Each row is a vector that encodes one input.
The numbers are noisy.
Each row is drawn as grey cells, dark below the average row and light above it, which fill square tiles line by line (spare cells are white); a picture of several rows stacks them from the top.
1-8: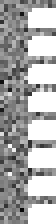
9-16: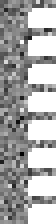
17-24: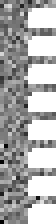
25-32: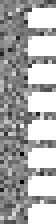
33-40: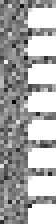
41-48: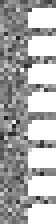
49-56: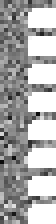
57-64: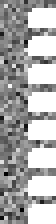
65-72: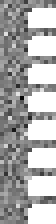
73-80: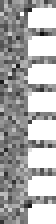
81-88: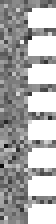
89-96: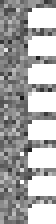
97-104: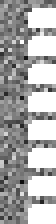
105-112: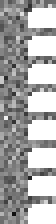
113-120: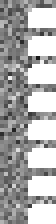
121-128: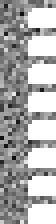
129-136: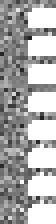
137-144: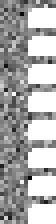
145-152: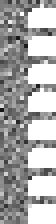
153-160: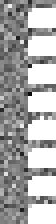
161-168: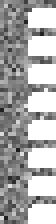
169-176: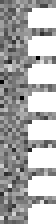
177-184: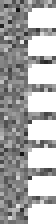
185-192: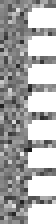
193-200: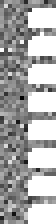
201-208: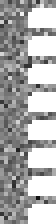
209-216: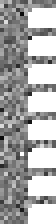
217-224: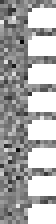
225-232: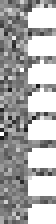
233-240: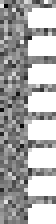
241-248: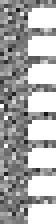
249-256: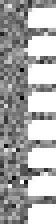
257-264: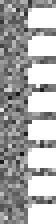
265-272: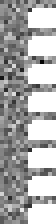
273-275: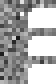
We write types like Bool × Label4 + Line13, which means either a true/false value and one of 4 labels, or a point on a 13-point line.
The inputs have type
(Bool × Line8 + Line7) × (Line4 × Line6 + Line10).
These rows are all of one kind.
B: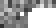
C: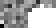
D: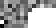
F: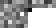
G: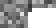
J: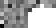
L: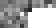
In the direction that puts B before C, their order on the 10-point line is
L, G, F, B, D, J, C.
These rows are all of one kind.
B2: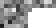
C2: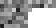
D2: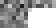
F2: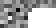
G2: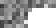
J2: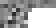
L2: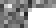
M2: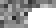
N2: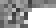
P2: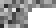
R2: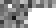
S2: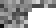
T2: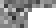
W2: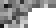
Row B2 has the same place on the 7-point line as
C2, P2, S2 and W2.
